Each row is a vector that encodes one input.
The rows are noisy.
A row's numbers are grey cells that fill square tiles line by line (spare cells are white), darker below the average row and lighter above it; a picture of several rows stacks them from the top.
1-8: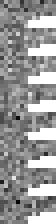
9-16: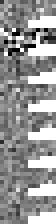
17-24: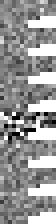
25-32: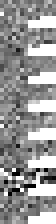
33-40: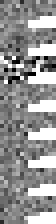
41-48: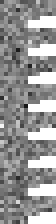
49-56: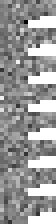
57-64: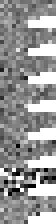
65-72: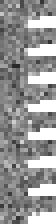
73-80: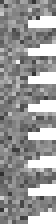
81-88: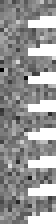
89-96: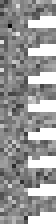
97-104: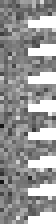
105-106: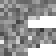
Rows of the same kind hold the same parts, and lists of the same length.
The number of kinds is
2.
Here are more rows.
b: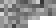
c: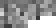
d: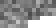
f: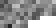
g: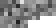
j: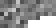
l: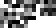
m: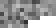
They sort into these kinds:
b, c, d, f, g, j, m
l

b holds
one of 4 labels, one of 7 labels and one of 9 labels.
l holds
a fixed value.
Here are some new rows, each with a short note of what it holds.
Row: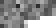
one of 4 labels, one of 7 labels and one of 9 labels
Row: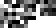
a fixed value
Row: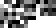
a fixed value
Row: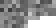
one of 4 labels, one of 7 labels and one of 9 labels
